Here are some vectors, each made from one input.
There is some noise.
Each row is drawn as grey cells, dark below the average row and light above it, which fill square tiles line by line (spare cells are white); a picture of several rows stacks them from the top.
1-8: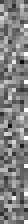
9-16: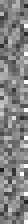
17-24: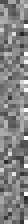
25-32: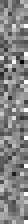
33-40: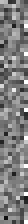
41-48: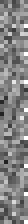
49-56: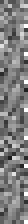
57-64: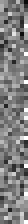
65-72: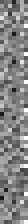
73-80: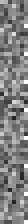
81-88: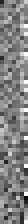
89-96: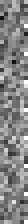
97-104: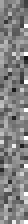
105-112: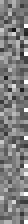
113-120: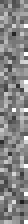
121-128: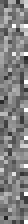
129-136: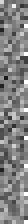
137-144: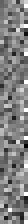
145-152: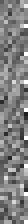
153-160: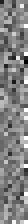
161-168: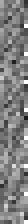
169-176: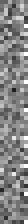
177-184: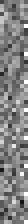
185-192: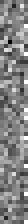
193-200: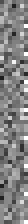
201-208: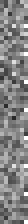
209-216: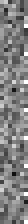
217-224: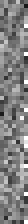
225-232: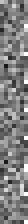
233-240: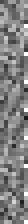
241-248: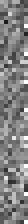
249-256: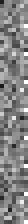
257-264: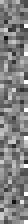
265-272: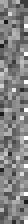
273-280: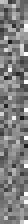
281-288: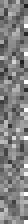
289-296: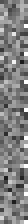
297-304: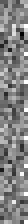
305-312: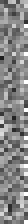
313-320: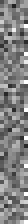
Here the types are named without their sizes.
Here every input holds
a point on a circle and a true/false value.
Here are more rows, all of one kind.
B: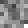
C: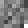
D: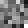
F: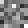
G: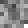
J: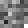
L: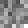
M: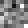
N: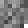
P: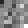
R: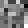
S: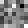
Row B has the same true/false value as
G, L, M and P.
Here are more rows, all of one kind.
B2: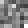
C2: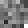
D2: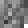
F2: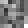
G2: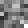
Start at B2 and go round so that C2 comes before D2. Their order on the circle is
B2, F2, G2, C2, D2.
